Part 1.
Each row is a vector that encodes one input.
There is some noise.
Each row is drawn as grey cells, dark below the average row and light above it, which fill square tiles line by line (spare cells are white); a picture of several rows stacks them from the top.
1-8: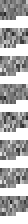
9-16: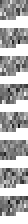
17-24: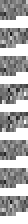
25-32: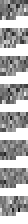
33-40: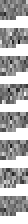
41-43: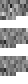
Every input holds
a point on a 6-point line.
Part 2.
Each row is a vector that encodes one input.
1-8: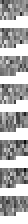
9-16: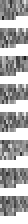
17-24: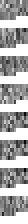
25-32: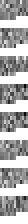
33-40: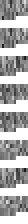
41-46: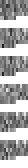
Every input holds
a point on a 7-point line.
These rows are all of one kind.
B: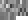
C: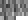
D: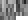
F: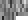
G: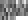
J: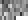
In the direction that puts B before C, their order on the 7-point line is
D, B, F, G, C, J.
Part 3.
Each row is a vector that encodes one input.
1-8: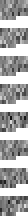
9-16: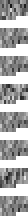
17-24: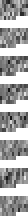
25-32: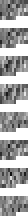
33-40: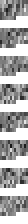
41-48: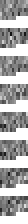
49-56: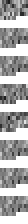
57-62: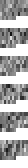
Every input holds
a point on a 7-point line.
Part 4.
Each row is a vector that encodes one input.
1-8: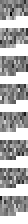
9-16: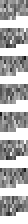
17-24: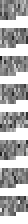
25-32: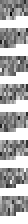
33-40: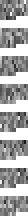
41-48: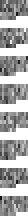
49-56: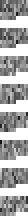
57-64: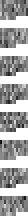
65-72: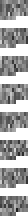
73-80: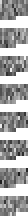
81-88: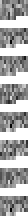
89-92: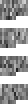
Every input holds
four true/false values.
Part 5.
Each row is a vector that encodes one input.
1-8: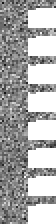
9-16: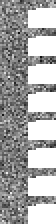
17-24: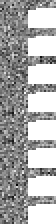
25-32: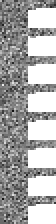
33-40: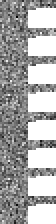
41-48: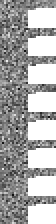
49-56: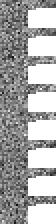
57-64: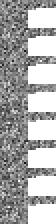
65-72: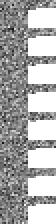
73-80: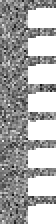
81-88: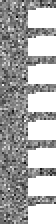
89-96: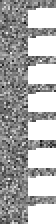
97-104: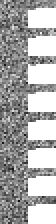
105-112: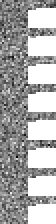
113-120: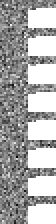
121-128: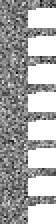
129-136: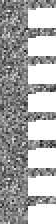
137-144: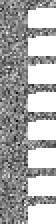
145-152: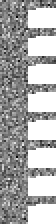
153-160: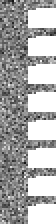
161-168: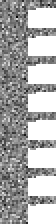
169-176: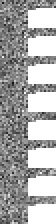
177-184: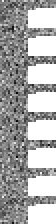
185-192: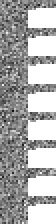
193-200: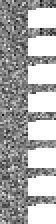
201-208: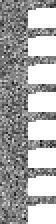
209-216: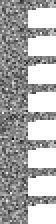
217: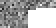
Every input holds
a point on a 20-point circle.
